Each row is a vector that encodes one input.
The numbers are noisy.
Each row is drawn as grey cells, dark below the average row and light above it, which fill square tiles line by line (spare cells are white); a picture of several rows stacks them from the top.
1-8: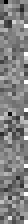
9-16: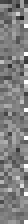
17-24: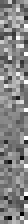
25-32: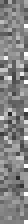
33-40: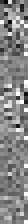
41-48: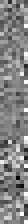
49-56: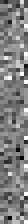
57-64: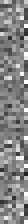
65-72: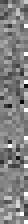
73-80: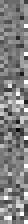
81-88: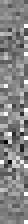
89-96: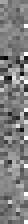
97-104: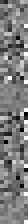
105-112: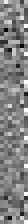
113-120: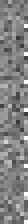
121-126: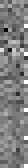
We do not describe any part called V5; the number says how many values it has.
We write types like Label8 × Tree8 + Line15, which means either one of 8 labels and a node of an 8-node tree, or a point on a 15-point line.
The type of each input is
Bool × V5 + List3(Line4).
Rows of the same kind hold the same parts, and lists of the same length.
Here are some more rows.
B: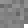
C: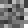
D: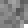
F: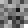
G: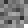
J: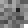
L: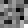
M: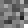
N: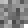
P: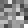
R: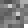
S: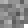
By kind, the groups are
B, F, J
C, R
D, G, L, N, S
M
P

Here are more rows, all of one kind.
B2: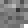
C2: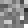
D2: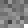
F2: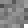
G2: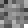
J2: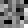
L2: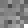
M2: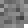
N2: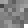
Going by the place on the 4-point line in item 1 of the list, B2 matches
C2 and D2.
